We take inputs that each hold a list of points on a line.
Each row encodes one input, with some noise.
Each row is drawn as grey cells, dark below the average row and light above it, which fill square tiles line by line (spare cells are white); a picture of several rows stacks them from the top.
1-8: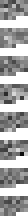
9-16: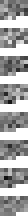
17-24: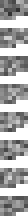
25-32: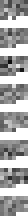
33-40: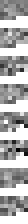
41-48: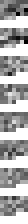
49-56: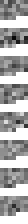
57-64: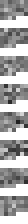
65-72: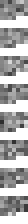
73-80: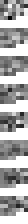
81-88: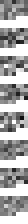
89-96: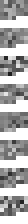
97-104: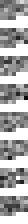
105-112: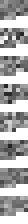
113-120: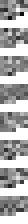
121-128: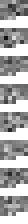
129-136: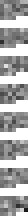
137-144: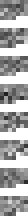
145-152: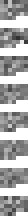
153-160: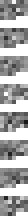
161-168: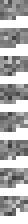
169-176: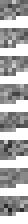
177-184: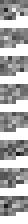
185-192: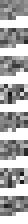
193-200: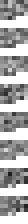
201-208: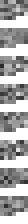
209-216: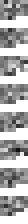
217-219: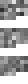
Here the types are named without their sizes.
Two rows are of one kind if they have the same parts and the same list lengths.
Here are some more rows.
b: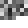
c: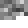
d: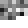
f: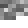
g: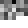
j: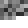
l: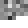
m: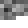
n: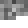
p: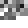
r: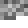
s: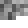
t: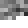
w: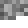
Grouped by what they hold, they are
b, p
c, d, f, j, s, t, w
g, l, m, n, r

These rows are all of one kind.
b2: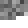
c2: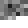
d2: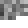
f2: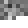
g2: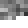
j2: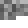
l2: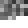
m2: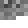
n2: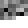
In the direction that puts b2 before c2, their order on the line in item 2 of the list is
m2, b2, c2, l2, g2, j2, n2, d2, f2.
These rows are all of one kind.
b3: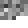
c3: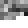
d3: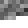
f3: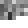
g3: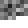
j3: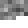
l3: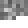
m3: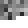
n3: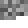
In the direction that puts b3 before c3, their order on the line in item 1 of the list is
g3, b3, d3, n3, l3, m3, j3, f3, c3.
